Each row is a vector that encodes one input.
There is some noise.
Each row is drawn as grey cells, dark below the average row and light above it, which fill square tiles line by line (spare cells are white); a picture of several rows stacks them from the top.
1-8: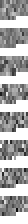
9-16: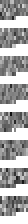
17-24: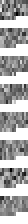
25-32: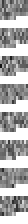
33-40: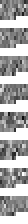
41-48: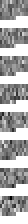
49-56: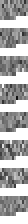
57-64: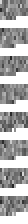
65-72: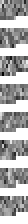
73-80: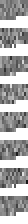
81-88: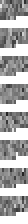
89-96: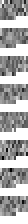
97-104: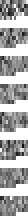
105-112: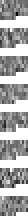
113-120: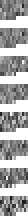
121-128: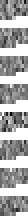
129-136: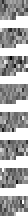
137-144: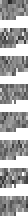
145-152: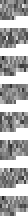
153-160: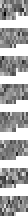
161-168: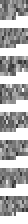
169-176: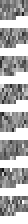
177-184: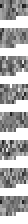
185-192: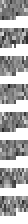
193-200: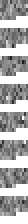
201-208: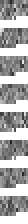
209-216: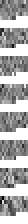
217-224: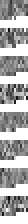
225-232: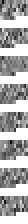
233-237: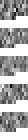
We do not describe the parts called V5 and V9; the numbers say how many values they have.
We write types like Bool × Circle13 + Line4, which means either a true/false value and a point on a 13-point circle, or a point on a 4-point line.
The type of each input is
(Bool × Circle8 + V9) × (Line4 + V5).
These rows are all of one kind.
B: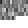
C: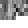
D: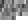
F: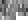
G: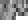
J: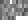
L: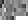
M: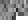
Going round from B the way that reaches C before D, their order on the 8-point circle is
B, J, F, G, M, C, L, D.
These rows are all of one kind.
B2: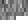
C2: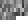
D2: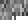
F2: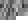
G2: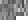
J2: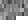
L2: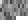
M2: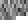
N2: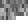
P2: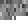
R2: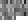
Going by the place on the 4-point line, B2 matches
F2, G2 and N2.
